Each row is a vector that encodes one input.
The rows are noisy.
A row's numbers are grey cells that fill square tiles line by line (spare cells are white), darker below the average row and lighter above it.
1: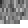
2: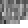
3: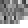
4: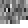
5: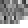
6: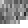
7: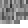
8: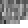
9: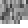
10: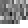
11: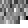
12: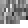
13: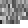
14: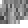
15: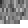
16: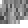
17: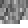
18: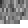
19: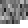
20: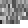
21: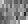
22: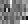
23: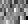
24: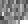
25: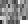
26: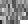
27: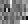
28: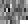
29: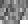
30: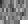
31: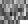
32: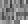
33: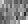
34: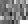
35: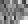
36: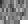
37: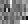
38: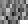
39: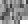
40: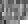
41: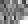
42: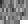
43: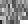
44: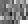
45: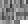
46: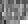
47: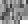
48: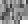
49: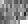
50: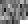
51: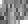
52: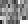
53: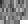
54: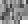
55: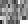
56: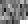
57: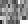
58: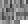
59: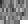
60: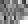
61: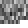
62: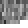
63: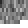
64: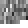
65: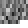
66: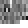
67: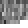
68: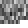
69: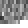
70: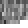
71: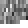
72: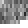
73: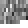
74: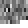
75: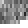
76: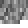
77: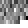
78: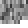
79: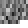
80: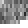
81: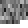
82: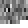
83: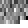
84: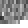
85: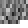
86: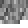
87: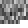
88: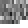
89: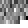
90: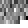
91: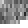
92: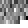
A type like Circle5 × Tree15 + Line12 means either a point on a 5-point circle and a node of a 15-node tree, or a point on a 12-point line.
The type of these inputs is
Bool × Bool × Bool + Tree10 + Unit.
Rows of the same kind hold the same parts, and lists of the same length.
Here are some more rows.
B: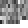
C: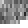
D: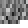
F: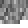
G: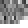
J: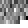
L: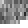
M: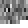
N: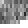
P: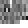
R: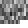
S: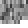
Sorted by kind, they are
B, D, G, M, P, R
C, F, L, N, S
J

